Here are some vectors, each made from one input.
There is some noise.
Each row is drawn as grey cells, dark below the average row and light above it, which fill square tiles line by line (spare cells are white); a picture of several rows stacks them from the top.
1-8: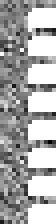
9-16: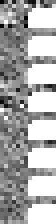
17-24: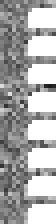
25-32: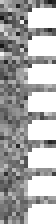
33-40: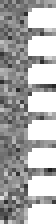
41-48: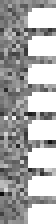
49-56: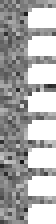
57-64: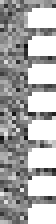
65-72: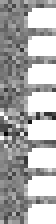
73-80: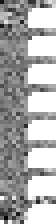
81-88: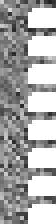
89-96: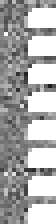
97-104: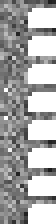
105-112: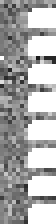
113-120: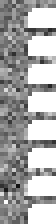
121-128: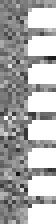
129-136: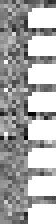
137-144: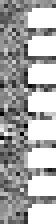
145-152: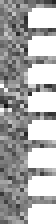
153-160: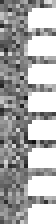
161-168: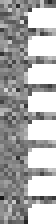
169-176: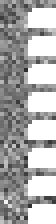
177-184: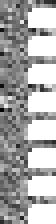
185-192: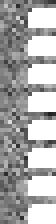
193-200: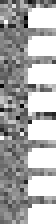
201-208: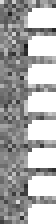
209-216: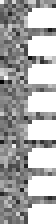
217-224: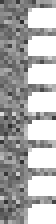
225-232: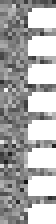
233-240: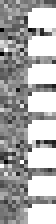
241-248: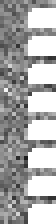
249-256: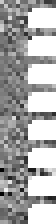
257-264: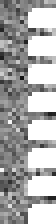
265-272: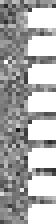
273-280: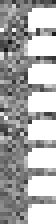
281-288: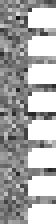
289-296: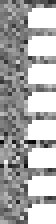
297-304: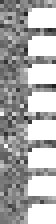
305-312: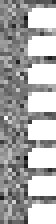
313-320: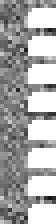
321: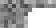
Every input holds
either a point on a 16-point line and a true/false value, or a node of a 16-node tree.
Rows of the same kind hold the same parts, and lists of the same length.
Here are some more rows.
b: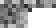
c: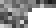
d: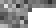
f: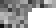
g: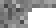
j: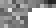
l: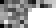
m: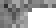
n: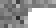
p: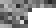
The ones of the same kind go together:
b, f, g, l, m, n
c, d, j, p

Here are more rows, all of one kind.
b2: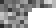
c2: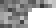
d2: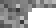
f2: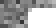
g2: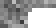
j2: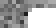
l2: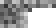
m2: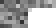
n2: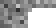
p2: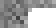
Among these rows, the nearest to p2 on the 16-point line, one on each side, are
c2 and f2.
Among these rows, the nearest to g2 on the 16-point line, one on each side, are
b2 and l2.
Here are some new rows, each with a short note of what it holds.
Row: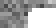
a point on a 16-point line and a true/false value
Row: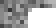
a point on a 16-point line and a true/false value
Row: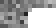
a point on a 16-point line and a true/false value
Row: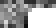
a node of a 16-node tree
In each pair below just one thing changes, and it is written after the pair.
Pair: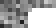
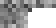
the true/false value
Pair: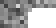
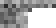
the true/false value
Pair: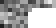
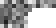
the true/false value
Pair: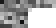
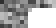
the true/false value
